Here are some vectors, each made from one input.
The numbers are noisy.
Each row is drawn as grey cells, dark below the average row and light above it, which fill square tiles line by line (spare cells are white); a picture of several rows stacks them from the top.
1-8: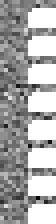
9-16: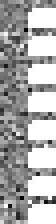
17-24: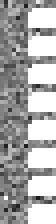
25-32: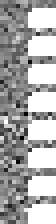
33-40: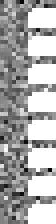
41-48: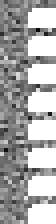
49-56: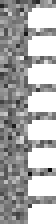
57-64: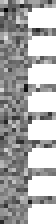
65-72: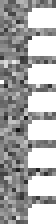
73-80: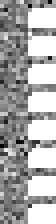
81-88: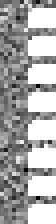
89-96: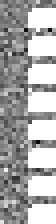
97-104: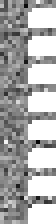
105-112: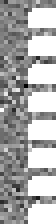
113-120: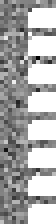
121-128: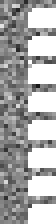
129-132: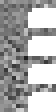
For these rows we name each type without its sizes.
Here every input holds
either a node of a tree, or a list of points on a line.
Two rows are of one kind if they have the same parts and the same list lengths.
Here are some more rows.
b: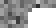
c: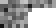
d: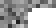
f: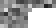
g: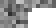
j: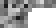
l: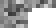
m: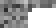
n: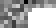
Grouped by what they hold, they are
b, c, d
f, n
g, l, m
j

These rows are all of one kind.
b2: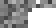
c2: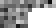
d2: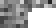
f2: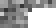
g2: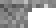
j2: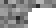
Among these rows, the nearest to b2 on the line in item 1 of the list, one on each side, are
d2 and g2.
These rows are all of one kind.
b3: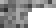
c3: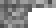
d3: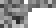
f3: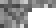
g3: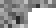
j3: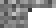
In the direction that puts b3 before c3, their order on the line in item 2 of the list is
g3, d3, b3, c3, j3, f3.
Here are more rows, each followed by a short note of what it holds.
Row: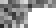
a list of two items
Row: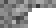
a list of two items
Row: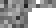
the empty list
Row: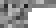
the empty list
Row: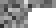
a list of one item
